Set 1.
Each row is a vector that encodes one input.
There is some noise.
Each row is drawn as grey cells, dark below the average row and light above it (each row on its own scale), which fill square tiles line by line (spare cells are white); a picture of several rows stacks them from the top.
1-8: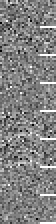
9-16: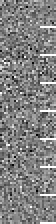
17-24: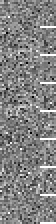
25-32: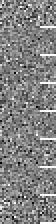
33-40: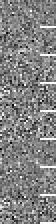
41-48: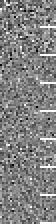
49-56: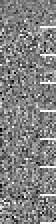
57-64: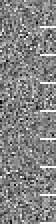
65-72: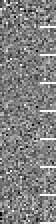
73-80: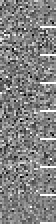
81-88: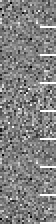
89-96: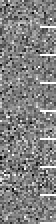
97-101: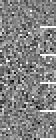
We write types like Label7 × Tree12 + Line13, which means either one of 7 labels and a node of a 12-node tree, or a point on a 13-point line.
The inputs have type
Circle6 + Tree9 + Unit.
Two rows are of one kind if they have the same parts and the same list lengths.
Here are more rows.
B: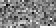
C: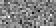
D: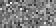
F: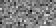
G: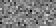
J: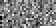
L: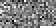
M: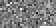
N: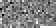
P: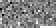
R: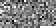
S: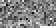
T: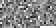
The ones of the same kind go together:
B, C, N, P, S, T
D, F, G, J, M
L, R

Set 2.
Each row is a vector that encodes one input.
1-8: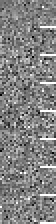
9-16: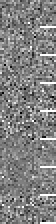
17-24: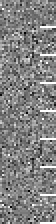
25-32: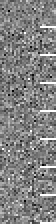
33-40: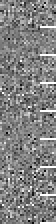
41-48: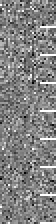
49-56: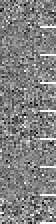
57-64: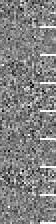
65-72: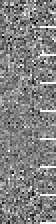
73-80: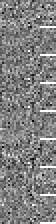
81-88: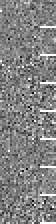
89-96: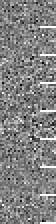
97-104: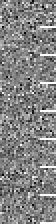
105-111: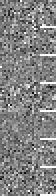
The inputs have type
List2(Circle6).
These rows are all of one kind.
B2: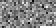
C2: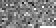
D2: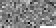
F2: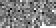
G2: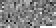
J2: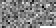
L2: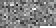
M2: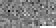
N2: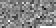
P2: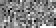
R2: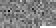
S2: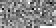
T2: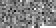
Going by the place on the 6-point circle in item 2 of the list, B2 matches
D2, F2, G2 and J2.
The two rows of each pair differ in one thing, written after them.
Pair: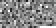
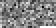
the place on the 6-point circle in item 2 of the list
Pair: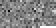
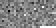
the place on the 6-point circle in item 1 of the list
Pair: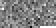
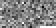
the place on the 6-point circle in item 1 of the list
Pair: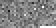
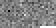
the place on the 6-point circle in item 2 of the list
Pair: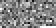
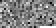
the place on the 6-point circle in item 2 of the list
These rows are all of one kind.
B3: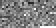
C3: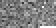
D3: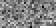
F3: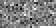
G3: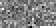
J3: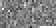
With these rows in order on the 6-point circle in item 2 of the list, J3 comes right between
C3 and G3.
